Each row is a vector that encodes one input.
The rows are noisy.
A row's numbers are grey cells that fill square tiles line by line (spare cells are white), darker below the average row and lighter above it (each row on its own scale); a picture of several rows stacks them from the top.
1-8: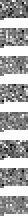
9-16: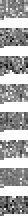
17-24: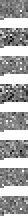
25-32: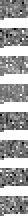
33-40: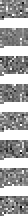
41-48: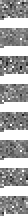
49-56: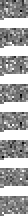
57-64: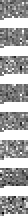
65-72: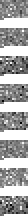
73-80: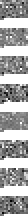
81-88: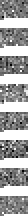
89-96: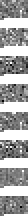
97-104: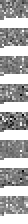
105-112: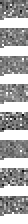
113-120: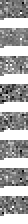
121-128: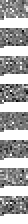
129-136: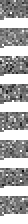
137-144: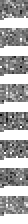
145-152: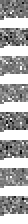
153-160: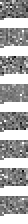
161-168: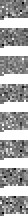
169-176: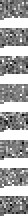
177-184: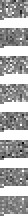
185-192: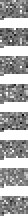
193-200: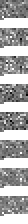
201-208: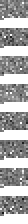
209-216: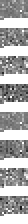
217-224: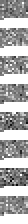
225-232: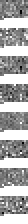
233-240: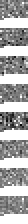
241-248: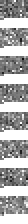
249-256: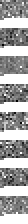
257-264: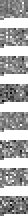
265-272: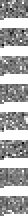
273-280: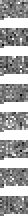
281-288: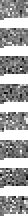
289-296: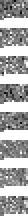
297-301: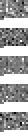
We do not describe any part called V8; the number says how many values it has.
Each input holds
a true/false value, together with either a node of an 11-node tree, or a value of V8.
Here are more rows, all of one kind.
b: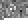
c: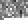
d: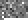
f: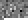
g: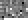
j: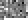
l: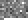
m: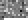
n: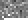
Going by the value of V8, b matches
f and g.
